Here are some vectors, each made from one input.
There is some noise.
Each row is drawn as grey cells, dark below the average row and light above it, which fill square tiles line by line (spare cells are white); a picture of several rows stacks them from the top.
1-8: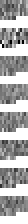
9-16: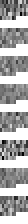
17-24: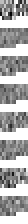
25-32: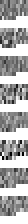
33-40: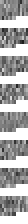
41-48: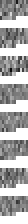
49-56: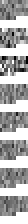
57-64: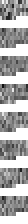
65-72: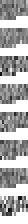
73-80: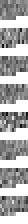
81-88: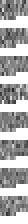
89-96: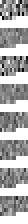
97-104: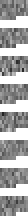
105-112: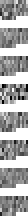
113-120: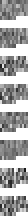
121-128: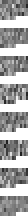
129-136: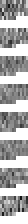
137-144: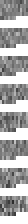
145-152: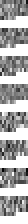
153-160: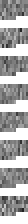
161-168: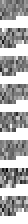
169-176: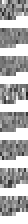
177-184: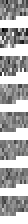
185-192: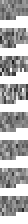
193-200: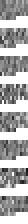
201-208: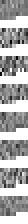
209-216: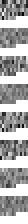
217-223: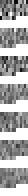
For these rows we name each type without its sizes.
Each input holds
a list of points on a line.
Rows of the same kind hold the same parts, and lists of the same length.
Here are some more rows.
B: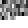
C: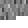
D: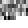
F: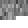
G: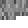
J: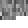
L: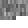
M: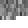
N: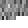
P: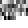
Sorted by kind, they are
B, F, J, M
C, G, L, N
D, P

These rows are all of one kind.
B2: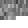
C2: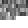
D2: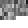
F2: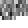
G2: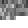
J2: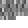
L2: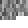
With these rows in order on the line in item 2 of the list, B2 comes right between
F2 and L2.
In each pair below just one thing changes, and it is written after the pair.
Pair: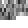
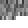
the place on the line in item 1 of the list
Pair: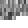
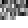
the place on the line in item 1 of the list
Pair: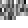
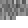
the place on the line in item 2 of the list
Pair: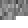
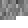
the place on the line in item 2 of the list
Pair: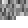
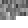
the place on the line in item 1 of the list
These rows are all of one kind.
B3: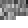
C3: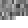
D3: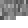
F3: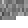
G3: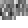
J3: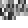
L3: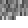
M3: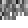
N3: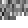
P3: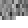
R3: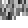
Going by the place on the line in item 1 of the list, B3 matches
M3 and R3.
